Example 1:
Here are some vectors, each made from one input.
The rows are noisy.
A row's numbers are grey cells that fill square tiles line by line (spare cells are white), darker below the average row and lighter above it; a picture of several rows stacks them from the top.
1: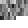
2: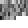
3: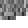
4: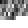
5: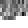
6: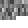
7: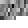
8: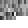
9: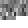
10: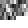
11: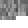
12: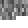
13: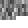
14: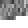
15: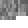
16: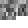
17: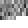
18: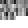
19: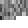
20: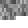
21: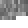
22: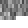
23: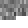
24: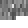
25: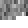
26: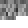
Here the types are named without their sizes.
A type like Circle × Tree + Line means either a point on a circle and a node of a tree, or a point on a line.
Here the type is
Line.
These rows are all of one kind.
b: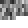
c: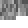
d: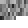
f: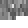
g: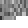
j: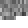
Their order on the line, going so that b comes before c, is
b, j, f, c, g, d.
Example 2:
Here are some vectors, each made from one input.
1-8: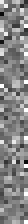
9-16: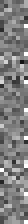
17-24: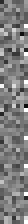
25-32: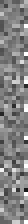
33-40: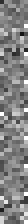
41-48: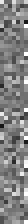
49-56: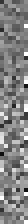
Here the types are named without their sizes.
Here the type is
Bool × Bool × Bool.
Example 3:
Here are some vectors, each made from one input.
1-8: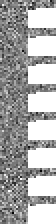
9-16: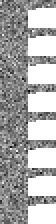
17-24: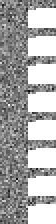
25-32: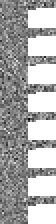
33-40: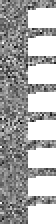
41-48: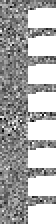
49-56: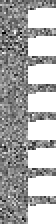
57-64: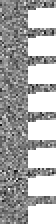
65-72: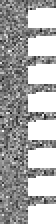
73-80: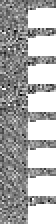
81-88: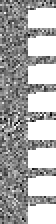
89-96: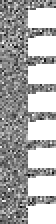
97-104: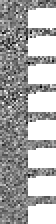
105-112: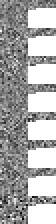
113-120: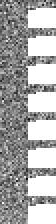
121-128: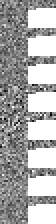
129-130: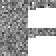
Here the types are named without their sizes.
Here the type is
Line.
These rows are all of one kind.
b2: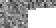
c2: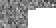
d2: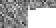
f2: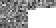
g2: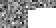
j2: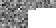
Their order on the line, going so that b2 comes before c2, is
f2, b2, j2, c2, d2, g2.
